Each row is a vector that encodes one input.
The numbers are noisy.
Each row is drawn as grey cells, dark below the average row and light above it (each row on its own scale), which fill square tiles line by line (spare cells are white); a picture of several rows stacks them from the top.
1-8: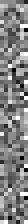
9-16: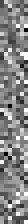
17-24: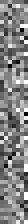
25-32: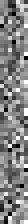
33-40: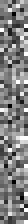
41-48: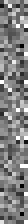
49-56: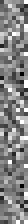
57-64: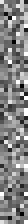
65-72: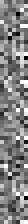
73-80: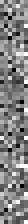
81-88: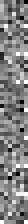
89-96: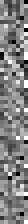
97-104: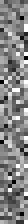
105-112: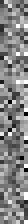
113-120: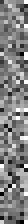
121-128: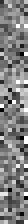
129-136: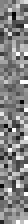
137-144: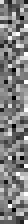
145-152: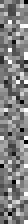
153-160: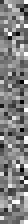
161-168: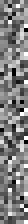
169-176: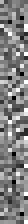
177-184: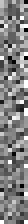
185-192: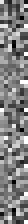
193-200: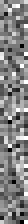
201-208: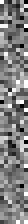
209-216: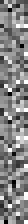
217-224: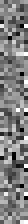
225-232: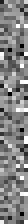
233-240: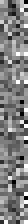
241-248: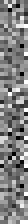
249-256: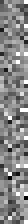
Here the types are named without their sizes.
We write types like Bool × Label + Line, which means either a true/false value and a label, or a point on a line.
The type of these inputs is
List(Line).
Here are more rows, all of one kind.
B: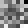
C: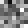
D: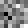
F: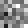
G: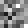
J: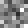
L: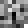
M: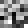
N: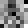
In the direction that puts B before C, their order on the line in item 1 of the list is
B, C, J, N, D, G, F, L, M.
